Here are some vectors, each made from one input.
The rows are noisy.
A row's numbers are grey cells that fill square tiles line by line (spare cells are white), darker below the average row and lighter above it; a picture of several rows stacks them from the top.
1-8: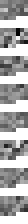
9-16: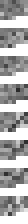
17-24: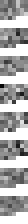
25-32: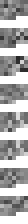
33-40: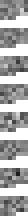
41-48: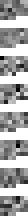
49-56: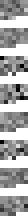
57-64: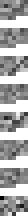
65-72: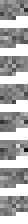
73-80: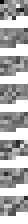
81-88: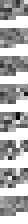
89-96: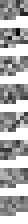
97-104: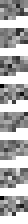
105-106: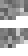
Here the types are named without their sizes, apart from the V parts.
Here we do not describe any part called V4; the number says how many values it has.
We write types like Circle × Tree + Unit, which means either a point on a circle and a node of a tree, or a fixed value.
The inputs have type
List(Bool × V4).
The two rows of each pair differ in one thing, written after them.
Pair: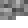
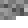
the true/false value in item 2 of the list
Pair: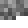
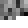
the value of V4 in item 2 of the list
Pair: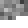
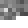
the true/false value in item 1 of the list
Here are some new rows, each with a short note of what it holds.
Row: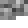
a list of two items
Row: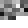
a list of two items
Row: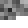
a list of one item
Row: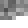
a list of one item
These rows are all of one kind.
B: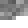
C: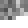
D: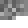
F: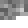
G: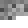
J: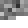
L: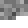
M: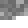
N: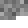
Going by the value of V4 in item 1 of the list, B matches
C and M.
